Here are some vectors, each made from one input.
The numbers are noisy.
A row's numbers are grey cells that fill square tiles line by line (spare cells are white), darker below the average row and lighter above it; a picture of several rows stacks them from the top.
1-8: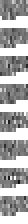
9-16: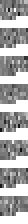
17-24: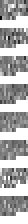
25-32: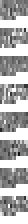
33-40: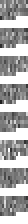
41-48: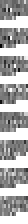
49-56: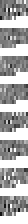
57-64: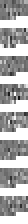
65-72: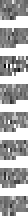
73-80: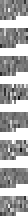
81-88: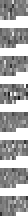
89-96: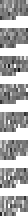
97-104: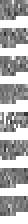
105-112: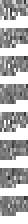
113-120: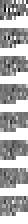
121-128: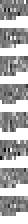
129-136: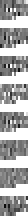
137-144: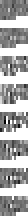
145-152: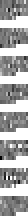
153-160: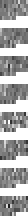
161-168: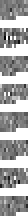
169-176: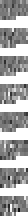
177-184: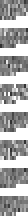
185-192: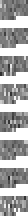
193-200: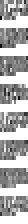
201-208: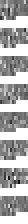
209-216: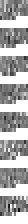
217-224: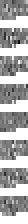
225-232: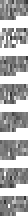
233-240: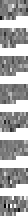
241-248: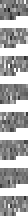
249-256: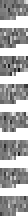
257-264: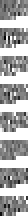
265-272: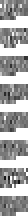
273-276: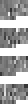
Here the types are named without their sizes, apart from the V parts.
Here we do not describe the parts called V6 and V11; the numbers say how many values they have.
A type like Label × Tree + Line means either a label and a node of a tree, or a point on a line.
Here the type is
(Circle + V11) × Line × V6.
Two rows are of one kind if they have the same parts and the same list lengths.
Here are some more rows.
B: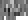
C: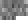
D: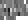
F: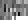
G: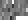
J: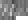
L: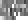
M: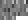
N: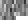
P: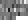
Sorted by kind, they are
B, F, G, L, M
C, D, J, N, P

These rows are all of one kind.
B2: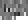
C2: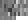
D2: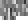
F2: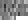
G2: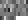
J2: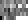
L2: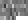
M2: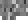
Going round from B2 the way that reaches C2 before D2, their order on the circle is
B2, L2, J2, G2, C2, F2, D2, M2.
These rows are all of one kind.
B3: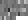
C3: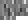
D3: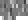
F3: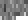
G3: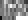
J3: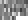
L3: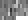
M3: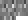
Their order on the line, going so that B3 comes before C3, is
D3, B3, L3, M3, F3, G3, J3, C3.
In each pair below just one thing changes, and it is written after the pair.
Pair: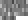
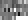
the value of V11
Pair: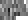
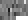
the place on the line
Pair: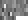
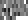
the value of V11
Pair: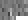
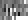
the place on the line
